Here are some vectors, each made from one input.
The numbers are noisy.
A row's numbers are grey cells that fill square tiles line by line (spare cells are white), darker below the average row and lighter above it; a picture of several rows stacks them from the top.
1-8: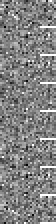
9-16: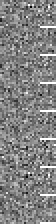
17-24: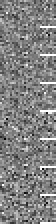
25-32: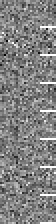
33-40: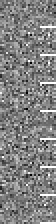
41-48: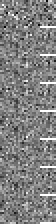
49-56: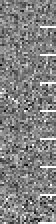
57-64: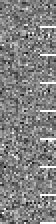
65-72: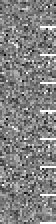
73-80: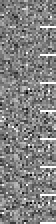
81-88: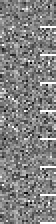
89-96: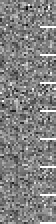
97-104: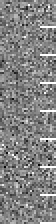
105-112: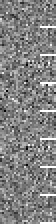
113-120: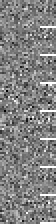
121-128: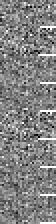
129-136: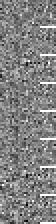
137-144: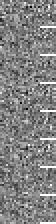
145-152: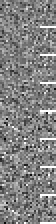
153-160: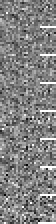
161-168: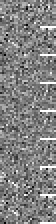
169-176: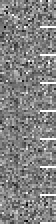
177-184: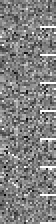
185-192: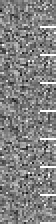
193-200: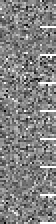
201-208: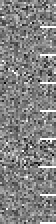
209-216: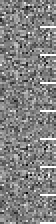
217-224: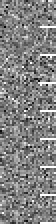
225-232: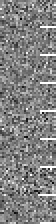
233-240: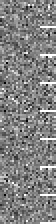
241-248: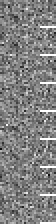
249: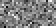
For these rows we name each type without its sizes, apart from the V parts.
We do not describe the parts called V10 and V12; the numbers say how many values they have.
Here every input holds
either a point on a line, a value of V10 and a value of V12, or a list of points on a circle.
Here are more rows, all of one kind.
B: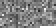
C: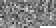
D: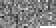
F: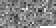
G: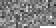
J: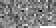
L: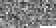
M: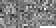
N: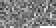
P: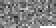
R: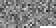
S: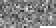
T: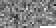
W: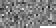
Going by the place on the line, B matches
C, G and W.
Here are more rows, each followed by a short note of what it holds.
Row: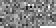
a list of two items
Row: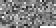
a list of two items
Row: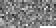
a point on a line, a value of V10 and a value of V12
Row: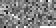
a list of one item
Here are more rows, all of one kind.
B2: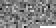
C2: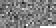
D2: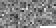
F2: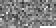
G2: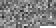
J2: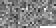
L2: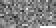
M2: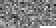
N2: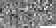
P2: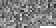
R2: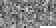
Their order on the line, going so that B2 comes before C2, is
B2, M2, D2, N2, J2, C2, F2, G2, L2, R2, P2.
